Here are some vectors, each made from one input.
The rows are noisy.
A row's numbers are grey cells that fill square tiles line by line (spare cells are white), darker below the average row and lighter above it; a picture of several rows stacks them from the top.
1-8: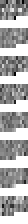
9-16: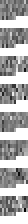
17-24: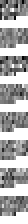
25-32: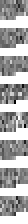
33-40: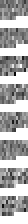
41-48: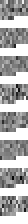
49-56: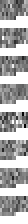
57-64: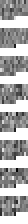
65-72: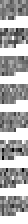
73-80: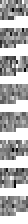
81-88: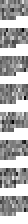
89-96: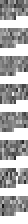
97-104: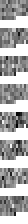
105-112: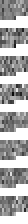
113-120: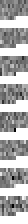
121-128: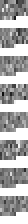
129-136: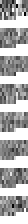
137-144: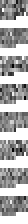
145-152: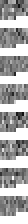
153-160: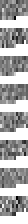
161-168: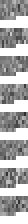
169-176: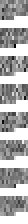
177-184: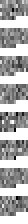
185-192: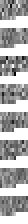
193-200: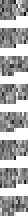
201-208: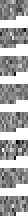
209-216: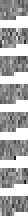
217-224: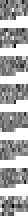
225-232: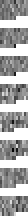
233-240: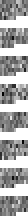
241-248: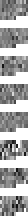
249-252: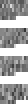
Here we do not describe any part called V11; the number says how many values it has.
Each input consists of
either two labels (each one of 9), or two values of V11.
